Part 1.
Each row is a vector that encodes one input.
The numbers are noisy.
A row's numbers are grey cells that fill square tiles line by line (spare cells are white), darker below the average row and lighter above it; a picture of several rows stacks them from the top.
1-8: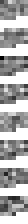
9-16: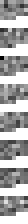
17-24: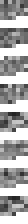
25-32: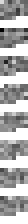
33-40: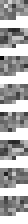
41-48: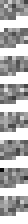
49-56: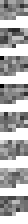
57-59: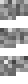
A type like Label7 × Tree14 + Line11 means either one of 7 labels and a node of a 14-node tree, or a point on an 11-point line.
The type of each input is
Bool × Bool × Bool × Bool + Unit.
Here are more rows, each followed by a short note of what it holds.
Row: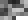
a fixed value
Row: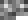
four true/false values
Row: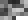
a fixed value
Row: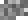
four true/false values
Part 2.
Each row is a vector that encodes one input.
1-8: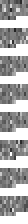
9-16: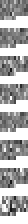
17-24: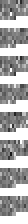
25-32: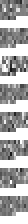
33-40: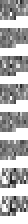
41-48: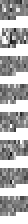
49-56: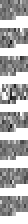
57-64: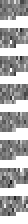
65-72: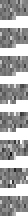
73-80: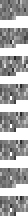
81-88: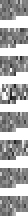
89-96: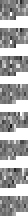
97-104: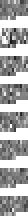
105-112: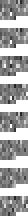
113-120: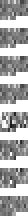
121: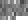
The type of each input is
Bool × Bool × Bool + Unit.
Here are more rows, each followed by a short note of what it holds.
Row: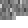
three true/false values
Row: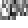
a fixed value
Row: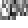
a fixed value
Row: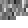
three true/false values
